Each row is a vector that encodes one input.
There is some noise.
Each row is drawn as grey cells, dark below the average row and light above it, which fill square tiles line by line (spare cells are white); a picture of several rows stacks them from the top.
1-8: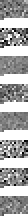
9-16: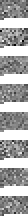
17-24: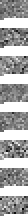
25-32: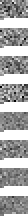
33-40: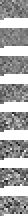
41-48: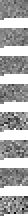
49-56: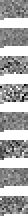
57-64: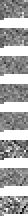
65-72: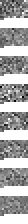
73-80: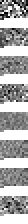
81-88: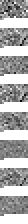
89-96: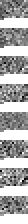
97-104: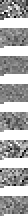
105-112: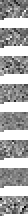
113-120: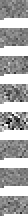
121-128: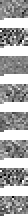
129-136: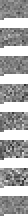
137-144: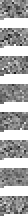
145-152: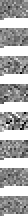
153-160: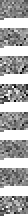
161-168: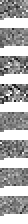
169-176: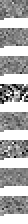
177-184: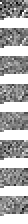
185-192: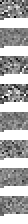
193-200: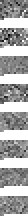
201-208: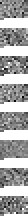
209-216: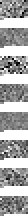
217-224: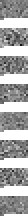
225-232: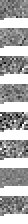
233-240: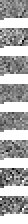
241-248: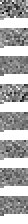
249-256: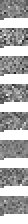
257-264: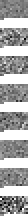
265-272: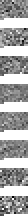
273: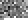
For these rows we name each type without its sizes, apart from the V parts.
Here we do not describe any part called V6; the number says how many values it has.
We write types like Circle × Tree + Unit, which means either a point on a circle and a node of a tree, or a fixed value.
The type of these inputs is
(Bool × V6 + List(Line)) × Circle.
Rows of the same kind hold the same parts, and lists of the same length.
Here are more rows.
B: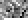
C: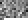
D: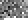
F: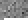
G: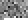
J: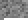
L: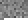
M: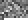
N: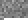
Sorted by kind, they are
B, F, J
C, D, G
L
M, N

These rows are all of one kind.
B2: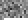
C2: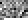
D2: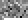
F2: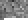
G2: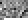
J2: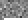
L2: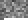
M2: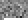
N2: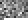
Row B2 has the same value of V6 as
C2 and D2.
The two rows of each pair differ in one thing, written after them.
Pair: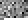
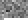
the place on the line in item 1 of the list
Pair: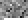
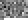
the place on the circle
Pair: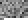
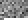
the place on the line in item 2 of the list
